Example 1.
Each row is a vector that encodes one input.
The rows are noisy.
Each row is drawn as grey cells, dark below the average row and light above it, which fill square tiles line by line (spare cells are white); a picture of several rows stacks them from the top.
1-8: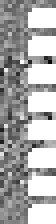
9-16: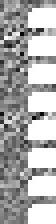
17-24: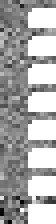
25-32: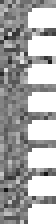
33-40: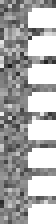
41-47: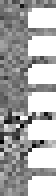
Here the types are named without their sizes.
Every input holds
a list of points on a line.
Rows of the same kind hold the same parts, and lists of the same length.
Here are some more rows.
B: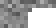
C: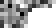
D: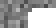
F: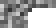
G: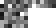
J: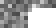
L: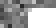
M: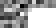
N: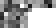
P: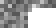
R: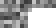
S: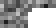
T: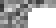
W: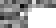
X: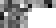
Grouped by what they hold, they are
B, G, J, P, T
C, N, X
D, F, L, M, R, S, W

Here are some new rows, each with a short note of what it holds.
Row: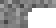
a list of two items
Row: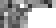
the empty list
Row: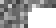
a list of one item
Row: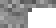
a list of one item
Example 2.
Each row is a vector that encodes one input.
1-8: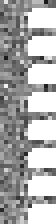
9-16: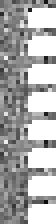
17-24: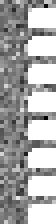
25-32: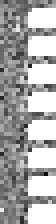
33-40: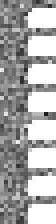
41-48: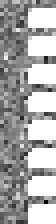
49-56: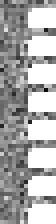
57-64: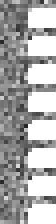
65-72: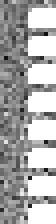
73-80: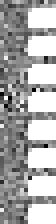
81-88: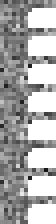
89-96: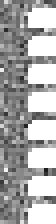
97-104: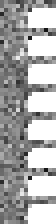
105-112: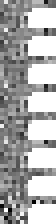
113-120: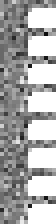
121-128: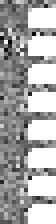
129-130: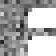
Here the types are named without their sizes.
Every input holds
a list of points on a line.
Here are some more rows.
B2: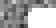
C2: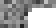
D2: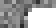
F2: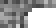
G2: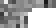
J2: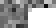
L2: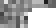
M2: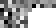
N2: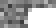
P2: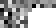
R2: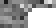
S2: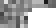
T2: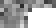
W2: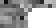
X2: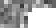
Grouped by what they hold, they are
B2, C2, D2, F2, J2, N2, R2, W2
G2, L2, S2, T2, X2
M2, P2

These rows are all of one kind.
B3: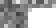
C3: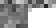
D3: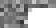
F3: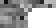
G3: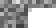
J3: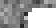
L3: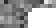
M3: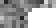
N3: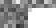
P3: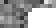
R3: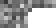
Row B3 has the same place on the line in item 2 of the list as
C3, F3 and M3.
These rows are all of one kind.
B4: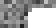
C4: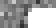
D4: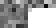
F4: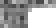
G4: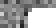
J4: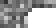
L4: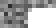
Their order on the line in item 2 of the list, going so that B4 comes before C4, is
F4, D4, B4, C4, G4, J4, L4.
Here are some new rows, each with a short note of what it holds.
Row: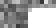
a list of two items
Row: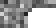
a list of two items
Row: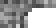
a list of two items
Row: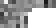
a list of one item
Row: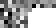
the empty list
